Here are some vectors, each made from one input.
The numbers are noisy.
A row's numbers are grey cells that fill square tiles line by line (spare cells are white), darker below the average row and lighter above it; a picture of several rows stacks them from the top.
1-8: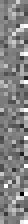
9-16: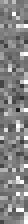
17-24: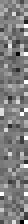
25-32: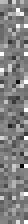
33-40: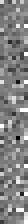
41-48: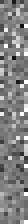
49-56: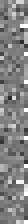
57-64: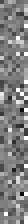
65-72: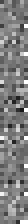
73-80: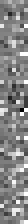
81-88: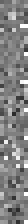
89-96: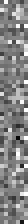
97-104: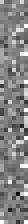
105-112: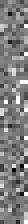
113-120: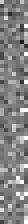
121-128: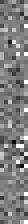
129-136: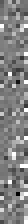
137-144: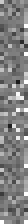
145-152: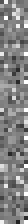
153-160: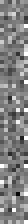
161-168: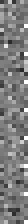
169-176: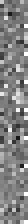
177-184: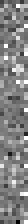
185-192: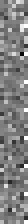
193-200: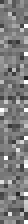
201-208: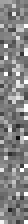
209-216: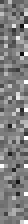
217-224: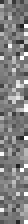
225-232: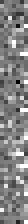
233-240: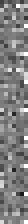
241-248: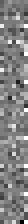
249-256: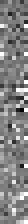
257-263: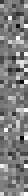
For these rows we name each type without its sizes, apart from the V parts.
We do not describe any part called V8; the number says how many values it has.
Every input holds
a value of V8, together with either a point on a line, or four true/false values.
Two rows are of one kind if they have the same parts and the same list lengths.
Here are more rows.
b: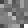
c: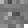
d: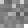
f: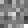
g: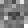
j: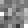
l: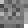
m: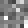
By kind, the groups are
b, c, d, f, g, j, l
m

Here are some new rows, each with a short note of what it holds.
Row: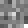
four true/false values and a value of V8
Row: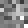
a point on a line and a value of V8
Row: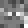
a point on a line and a value of V8
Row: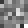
a point on a line and a value of V8
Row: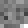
four true/false values and a value of V8
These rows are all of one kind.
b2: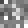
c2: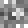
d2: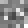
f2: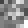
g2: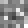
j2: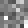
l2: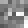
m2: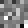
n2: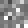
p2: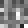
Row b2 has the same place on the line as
f2, j2, m2 and n2.
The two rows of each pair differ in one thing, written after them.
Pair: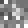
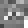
the value of V8
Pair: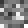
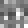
the place on the line
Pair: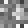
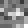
the value of V8
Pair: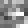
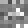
the value of V8
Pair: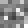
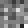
the place on the line
